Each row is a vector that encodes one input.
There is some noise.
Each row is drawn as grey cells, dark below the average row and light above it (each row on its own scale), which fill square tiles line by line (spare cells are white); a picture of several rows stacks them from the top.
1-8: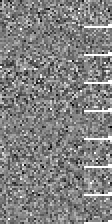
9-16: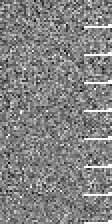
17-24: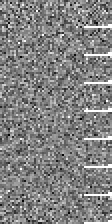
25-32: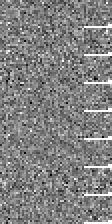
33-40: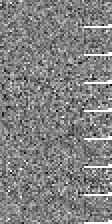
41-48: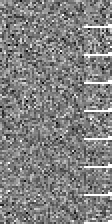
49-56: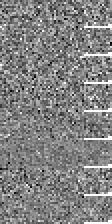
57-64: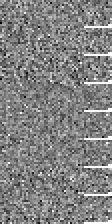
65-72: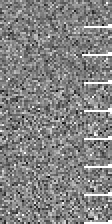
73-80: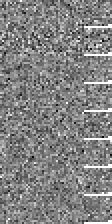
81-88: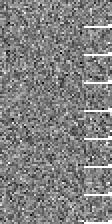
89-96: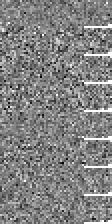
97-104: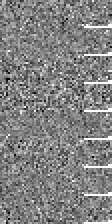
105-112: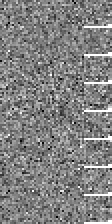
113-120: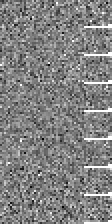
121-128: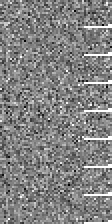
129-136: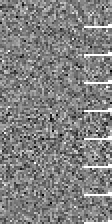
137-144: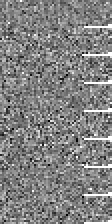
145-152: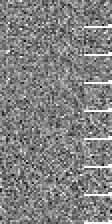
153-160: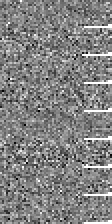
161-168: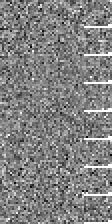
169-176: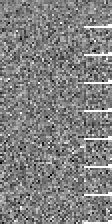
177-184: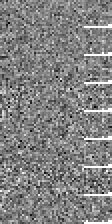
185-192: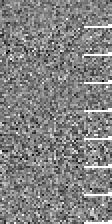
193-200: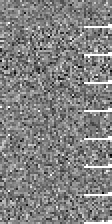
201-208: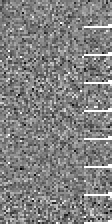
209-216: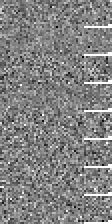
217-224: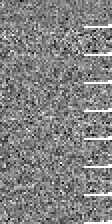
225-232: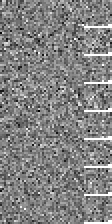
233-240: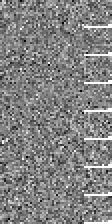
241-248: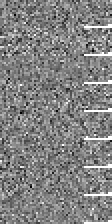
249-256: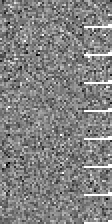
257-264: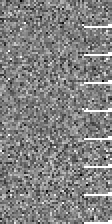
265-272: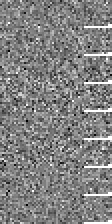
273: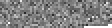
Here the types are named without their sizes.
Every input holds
a list of points on a circle.
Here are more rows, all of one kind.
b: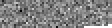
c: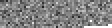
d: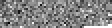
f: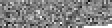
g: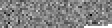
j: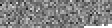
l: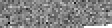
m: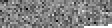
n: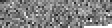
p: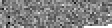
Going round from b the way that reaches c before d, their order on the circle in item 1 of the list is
b, j, g, c, m, n, f, l, d, p.
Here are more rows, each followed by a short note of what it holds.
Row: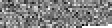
the empty list
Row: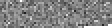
a list of one item
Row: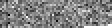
a list of two items
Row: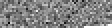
a list of two items
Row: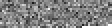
the empty list
